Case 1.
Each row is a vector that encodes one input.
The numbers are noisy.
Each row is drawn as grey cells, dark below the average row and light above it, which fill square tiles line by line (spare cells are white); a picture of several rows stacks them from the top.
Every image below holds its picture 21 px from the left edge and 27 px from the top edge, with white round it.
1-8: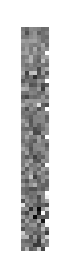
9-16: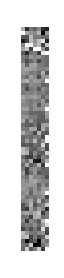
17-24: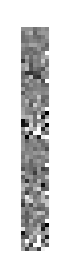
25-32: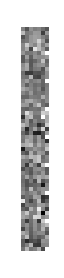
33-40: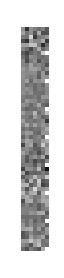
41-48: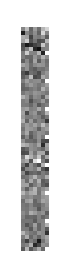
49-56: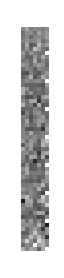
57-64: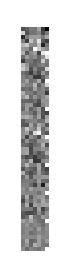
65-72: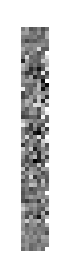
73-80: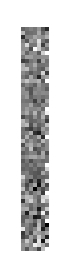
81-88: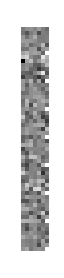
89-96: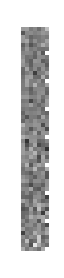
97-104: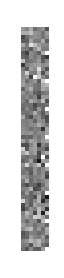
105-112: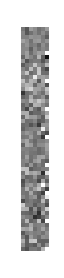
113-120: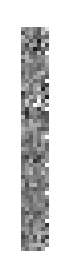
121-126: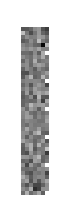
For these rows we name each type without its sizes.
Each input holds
a node of a tree.
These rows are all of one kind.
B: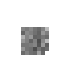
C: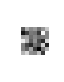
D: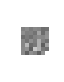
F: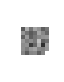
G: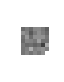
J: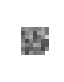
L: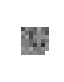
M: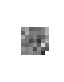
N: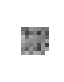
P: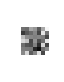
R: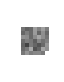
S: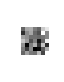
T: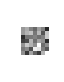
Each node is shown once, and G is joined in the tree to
F, L and R.
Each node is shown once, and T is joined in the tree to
B, J and S.
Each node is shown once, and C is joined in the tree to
N and P.
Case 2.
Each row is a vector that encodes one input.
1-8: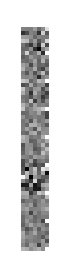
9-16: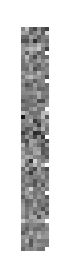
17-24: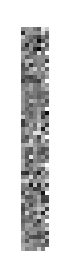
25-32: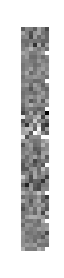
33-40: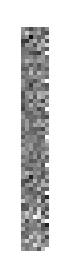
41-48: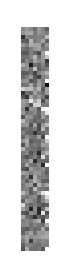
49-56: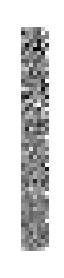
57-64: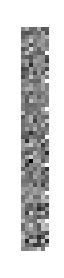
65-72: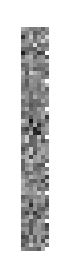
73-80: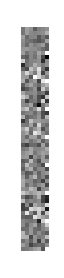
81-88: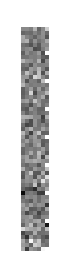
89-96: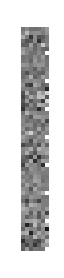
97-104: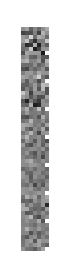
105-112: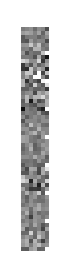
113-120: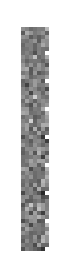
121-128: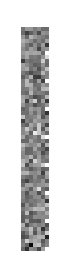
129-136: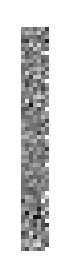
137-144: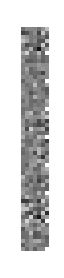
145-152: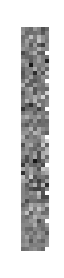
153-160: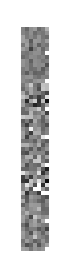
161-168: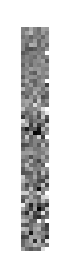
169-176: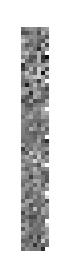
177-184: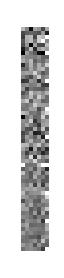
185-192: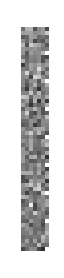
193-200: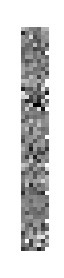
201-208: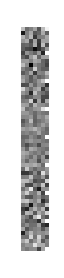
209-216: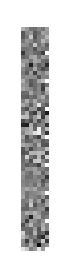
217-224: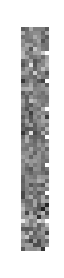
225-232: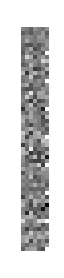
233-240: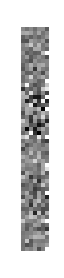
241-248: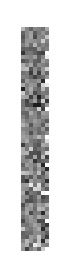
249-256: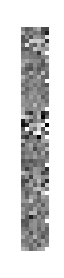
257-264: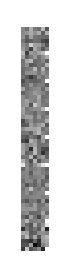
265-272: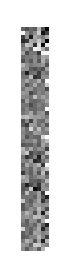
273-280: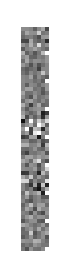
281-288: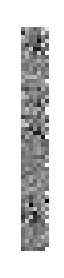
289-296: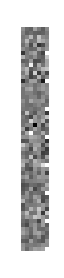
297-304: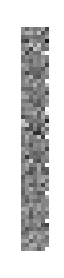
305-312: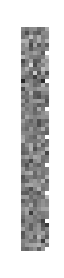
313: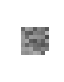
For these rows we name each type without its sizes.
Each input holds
a node of a tree.
